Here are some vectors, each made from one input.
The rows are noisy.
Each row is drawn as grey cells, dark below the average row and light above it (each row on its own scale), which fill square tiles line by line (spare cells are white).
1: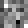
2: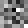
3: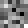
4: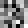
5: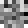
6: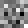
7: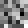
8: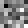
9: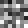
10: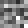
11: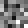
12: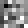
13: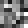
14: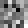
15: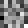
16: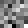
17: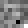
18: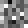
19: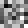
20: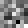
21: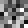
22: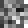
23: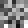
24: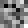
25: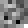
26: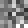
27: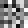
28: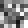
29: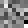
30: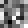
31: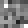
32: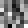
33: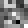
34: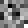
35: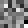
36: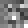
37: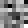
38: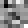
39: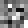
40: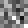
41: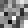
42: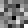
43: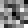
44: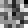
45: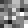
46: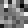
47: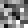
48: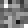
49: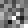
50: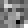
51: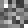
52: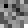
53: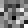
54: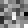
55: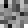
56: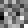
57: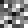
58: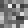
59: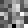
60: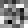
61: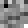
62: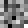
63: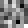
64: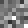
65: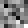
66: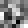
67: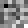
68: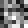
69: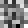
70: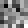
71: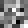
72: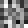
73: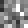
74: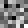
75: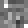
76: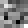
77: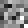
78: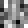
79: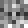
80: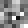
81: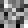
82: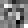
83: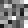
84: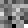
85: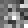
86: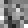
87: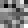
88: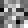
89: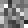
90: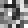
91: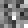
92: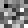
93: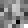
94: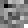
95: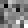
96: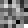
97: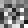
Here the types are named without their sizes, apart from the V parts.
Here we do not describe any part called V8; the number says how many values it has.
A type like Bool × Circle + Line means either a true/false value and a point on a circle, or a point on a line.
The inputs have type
Bool × V8 + Label.
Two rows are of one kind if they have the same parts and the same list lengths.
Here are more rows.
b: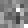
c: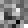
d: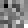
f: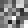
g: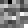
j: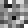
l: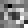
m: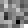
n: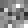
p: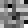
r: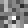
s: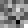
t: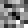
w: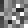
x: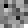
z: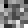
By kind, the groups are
b, c, f, g, m, n, r, s, w
d, j, l, p, t, x, z

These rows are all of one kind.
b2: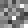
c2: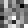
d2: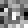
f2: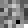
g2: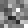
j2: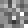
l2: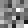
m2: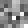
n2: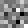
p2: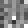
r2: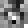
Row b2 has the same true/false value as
d2 and f2.
